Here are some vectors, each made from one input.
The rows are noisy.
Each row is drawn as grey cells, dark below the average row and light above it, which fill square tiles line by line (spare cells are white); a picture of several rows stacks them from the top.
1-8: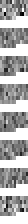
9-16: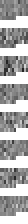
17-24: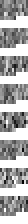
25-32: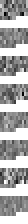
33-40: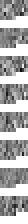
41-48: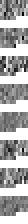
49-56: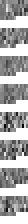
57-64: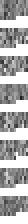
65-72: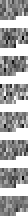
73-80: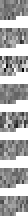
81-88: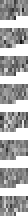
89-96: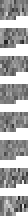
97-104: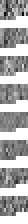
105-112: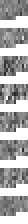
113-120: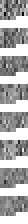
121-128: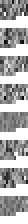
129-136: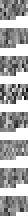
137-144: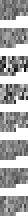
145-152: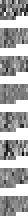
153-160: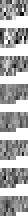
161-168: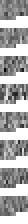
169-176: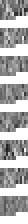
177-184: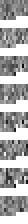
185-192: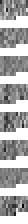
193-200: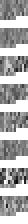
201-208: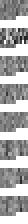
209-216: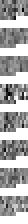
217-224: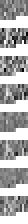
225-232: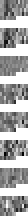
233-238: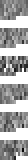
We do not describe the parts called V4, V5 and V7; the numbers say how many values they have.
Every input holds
a point on a 6-point line, together with either a point on each of two 6-point lines, or three true/false values, a value of V4, a value of V5 and a value of V7.
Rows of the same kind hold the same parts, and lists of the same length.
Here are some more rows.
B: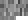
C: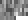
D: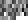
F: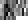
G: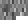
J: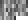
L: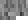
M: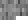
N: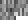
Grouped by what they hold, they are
B, F, G, L, M
C, D, J, N

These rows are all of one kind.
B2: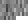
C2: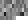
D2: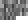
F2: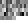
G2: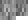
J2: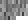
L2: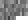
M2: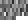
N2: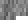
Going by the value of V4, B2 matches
C2, M2 and N2.
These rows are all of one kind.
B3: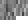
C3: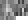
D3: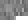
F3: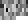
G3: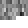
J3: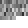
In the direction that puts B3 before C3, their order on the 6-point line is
B3, F3, J3, D3, C3, G3.
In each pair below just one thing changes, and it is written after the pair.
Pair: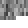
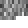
one of the three true/false values
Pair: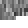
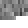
one of the three true/false values
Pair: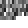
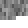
the place on the 6-point line
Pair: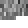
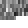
one of the three true/false values
